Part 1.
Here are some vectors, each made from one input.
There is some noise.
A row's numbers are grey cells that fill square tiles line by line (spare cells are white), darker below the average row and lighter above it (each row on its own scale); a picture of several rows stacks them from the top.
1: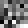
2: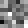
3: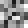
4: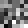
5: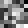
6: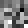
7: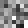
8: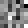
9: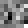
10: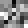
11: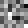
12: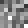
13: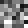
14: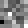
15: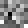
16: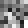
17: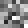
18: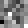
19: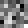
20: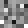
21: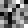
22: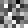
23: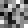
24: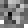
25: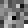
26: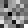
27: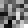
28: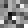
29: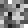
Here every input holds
a point on a 6-point line.
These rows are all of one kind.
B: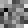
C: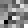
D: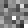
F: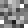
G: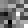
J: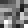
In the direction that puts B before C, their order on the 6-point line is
G, B, C, D, F, J.
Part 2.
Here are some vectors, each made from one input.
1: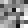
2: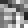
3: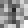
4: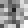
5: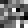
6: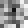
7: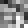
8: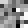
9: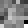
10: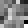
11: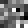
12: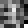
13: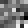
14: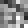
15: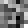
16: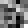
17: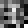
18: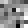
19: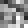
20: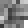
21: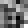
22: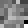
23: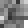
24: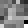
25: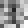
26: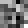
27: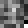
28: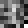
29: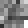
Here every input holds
three true/false values.
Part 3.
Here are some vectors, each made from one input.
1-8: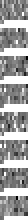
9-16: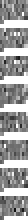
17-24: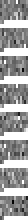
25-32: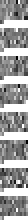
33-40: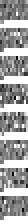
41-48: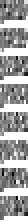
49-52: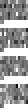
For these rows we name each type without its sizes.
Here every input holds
a point on a line.
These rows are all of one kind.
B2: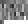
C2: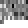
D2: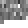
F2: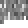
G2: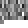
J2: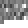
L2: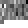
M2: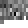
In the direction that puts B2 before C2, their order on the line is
D2, J2, M2, B2, F2, L2, C2, G2.
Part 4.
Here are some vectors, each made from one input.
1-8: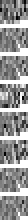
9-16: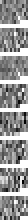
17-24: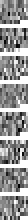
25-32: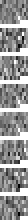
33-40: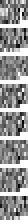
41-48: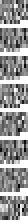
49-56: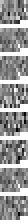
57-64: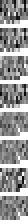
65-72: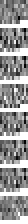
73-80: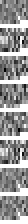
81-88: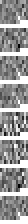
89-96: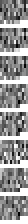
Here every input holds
either a fixed value, or three true/false values.
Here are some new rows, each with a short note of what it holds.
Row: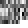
a fixed value
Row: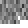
three true/false values
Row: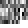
a fixed value
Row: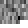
three true/false values
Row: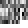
a fixed value
